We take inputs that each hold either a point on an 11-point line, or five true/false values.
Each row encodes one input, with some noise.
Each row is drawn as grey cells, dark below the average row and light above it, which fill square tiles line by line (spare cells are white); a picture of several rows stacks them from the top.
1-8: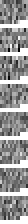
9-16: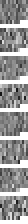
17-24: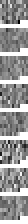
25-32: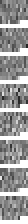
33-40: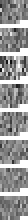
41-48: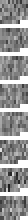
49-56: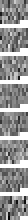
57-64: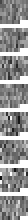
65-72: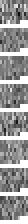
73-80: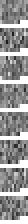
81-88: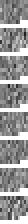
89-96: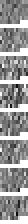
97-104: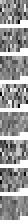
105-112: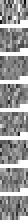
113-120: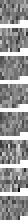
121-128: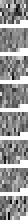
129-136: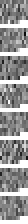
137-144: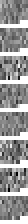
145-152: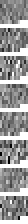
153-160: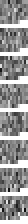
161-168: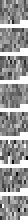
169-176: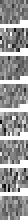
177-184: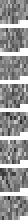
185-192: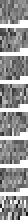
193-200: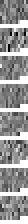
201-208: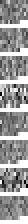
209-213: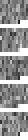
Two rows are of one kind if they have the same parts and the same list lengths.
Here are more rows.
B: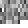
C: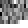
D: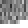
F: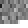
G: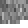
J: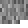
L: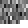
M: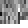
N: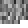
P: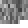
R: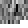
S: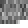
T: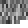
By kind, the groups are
B, L, M, R
C, D, F, G, J, N, P, S, T

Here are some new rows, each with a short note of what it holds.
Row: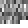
a point on an 11-point line
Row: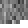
five true/false values
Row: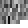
a point on an 11-point line
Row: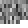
a point on an 11-point line
